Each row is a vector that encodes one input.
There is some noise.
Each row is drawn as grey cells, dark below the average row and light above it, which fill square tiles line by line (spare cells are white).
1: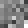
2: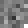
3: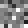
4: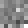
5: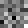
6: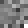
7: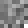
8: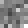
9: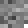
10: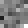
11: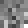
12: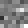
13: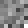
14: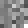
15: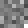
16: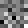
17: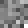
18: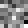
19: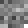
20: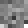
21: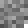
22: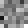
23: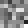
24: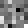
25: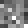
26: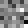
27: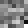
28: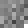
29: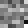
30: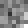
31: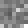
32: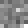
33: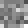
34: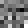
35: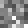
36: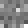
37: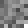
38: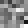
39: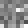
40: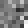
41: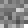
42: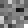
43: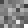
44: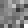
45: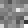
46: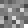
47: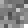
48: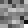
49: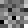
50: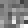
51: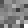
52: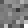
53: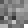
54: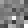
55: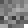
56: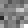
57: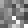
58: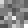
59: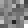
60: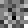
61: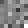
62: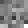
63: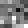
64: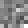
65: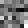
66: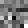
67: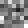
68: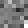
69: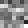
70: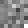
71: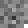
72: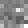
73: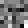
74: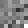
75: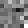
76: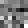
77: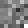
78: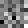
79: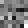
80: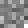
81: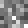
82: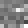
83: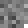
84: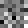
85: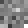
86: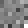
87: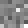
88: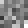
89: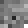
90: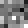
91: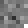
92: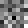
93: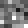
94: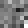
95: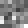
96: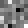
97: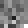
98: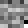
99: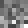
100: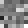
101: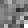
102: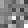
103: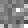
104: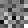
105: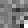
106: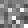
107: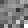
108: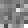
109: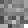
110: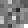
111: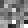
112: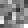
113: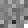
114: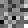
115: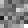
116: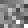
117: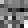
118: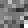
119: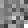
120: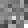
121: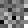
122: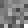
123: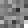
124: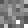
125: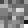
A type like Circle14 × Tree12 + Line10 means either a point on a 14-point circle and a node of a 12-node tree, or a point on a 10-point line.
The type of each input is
Bool × List2(Line6).
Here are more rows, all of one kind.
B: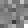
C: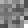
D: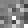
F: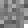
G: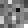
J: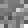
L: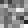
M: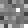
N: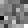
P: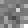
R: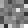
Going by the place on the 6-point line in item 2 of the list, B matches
J, L and P.
